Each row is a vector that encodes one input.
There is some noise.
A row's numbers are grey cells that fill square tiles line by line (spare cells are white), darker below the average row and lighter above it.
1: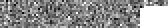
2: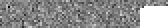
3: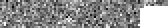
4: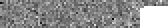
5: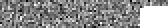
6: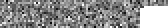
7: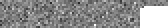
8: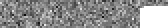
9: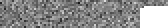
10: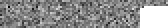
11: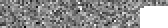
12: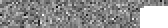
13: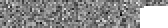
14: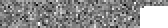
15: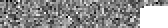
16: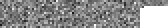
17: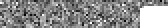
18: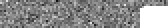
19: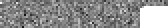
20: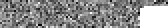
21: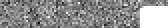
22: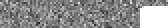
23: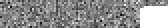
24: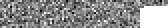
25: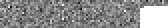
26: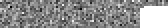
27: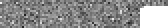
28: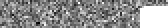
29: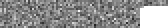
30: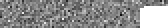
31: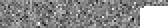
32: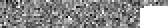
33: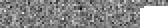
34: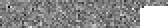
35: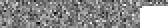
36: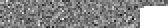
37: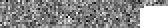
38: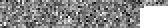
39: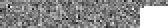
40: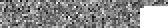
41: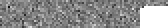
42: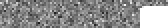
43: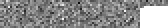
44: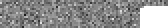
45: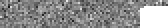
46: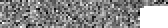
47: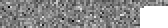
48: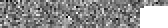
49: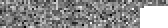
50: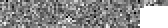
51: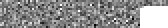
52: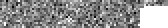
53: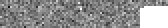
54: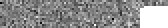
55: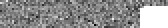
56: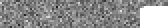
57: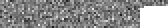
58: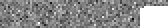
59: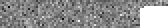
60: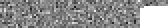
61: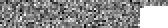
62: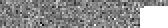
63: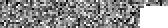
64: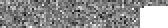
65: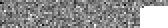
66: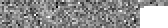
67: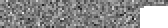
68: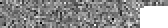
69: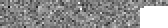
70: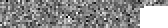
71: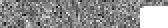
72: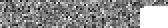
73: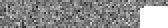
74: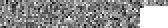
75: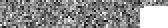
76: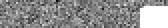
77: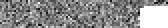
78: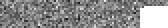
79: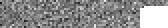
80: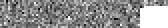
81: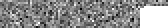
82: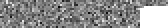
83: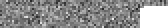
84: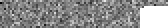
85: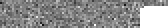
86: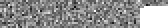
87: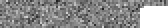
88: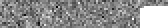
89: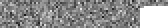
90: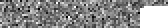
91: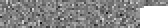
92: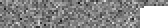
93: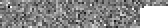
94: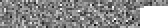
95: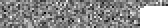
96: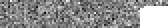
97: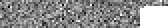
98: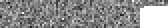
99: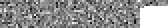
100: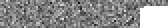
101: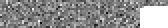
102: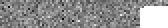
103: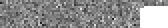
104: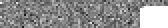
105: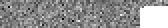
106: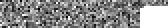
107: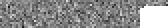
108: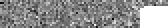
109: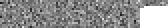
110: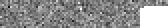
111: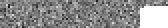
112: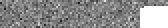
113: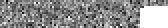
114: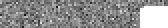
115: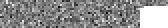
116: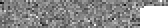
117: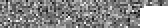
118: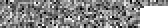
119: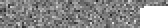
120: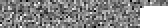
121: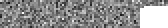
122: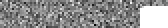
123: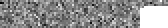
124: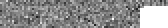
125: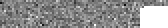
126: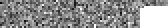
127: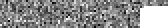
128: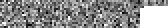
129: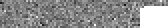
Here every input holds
either a node of a 9-node tree, or four true/false values.
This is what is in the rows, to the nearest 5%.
About 25% of them hold a node of a 9-node tree. The rest hold four true/false values.
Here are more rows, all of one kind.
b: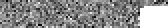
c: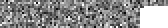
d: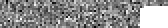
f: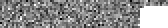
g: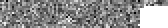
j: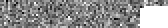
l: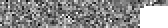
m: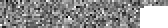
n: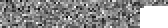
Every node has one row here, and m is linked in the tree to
j, l and n.
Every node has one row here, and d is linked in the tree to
f and j.
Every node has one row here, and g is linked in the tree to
l.
